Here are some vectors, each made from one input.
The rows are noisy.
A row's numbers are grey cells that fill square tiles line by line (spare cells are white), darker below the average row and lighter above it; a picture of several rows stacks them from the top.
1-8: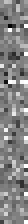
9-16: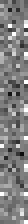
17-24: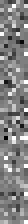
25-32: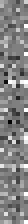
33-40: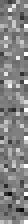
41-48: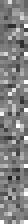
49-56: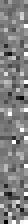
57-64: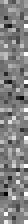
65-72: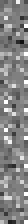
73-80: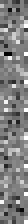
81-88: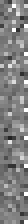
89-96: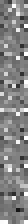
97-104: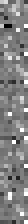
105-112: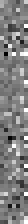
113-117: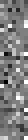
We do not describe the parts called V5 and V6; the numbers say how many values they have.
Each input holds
a value of V5, together with either a point on a 4-point line and a true/false value, or a value of V6.
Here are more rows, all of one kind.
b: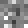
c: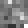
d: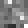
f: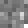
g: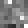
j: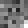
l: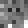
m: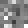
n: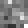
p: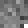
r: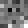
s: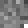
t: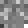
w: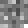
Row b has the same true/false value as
l, m and t.
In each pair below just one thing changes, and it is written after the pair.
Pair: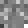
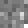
the true/false value
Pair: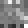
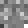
the value of V5
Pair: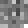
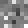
the true/false value
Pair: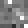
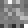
the true/false value
